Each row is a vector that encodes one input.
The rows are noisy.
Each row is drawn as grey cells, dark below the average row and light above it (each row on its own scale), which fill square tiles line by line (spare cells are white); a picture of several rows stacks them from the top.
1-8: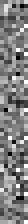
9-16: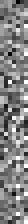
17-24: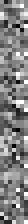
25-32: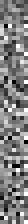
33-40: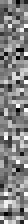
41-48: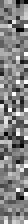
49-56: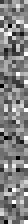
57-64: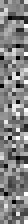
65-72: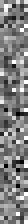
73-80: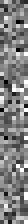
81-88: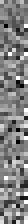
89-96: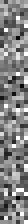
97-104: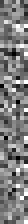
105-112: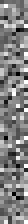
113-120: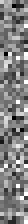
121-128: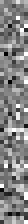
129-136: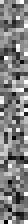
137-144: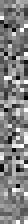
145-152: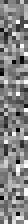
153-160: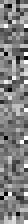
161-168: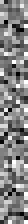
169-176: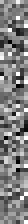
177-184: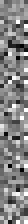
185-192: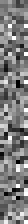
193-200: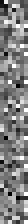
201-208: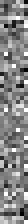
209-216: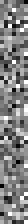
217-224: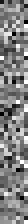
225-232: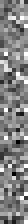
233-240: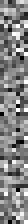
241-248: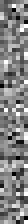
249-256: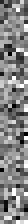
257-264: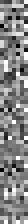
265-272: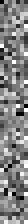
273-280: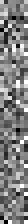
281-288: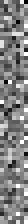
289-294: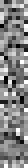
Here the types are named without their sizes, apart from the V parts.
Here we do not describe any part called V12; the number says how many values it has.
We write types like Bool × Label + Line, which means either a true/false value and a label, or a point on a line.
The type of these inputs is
Line × List(Line + V12).
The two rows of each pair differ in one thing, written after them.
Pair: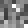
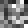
the value of V12 in item 2 of the list
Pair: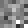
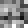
the place on the line
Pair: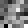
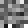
the value of V12 in item 2 of the list
